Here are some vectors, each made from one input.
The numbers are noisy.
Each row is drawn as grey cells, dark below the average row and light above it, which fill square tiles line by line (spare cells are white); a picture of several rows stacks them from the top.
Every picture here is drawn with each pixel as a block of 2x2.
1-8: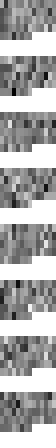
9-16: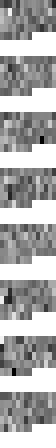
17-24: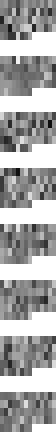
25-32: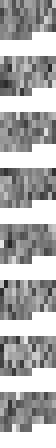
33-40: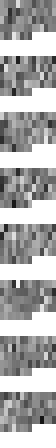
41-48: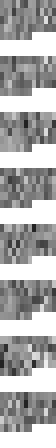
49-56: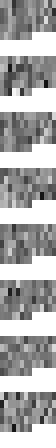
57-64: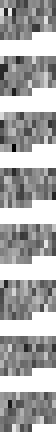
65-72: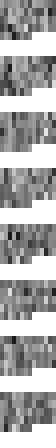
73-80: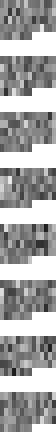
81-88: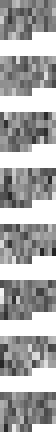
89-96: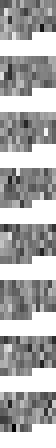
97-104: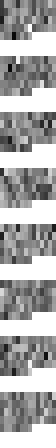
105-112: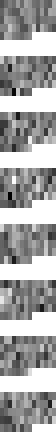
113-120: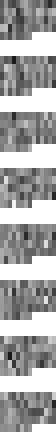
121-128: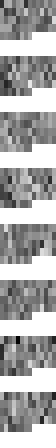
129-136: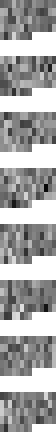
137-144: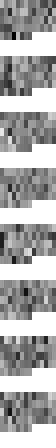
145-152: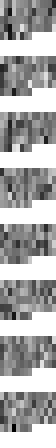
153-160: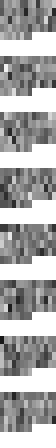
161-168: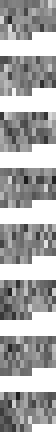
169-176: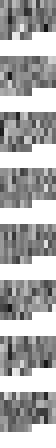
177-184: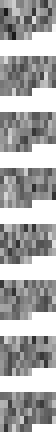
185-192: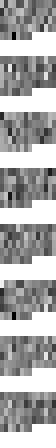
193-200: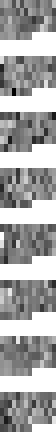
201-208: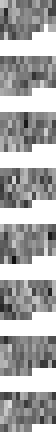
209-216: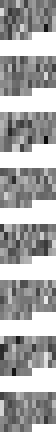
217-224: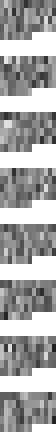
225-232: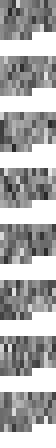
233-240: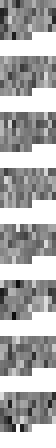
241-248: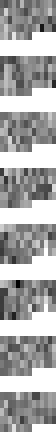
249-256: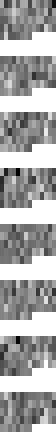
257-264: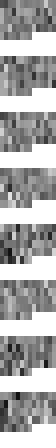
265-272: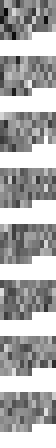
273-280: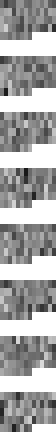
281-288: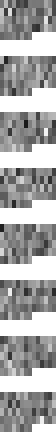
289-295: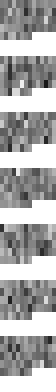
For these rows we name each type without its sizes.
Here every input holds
a node of a tree, together with either a point on a circle, or a node of a tree.
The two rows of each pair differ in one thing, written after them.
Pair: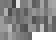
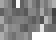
the node of the tree
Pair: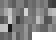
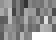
the node of the tree
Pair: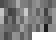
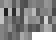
the node of the tree
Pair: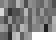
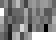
the place on the circle
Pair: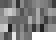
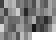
the node of the tree
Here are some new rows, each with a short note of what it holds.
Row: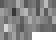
a point on a circle and a node of a tree
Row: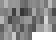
a point on a circle and a node of a tree
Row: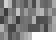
a point on a circle and a node of a tree
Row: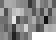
a node of each of two trees
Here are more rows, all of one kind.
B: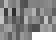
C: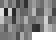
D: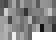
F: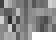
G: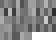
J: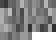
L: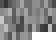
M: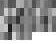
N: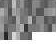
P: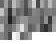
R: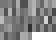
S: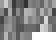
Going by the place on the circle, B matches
G, J, L and R.
